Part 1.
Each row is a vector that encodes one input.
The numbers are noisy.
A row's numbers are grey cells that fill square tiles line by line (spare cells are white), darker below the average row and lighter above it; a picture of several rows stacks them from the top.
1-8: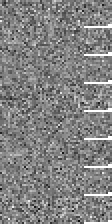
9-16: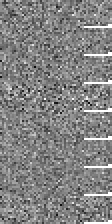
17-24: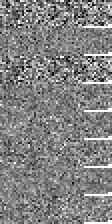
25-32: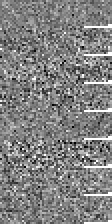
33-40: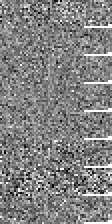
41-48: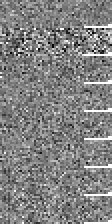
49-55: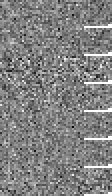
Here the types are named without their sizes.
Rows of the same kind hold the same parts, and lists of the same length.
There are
3 kinds of row.
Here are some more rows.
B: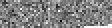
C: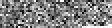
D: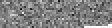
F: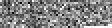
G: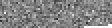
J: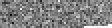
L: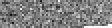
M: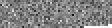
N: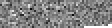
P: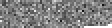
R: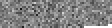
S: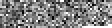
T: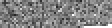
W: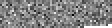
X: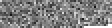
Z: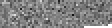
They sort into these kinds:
B, F, J, L, P, T, X
C, S
D, G, M, N, R, W, Z

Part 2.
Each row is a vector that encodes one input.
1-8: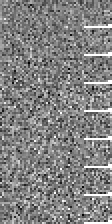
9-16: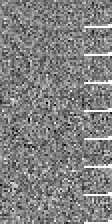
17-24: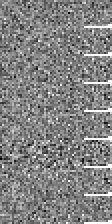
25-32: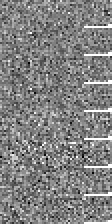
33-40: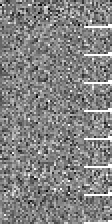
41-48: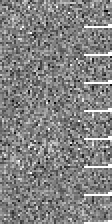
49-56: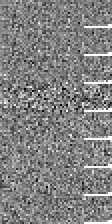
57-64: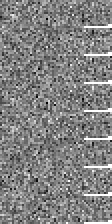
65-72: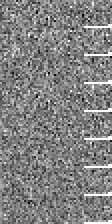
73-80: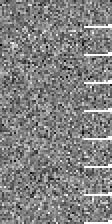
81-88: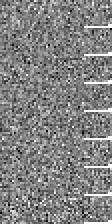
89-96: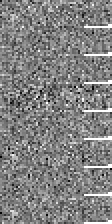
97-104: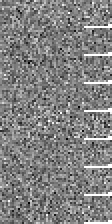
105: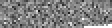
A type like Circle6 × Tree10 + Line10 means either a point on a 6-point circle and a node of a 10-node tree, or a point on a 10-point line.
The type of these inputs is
Circle11 + Label9.
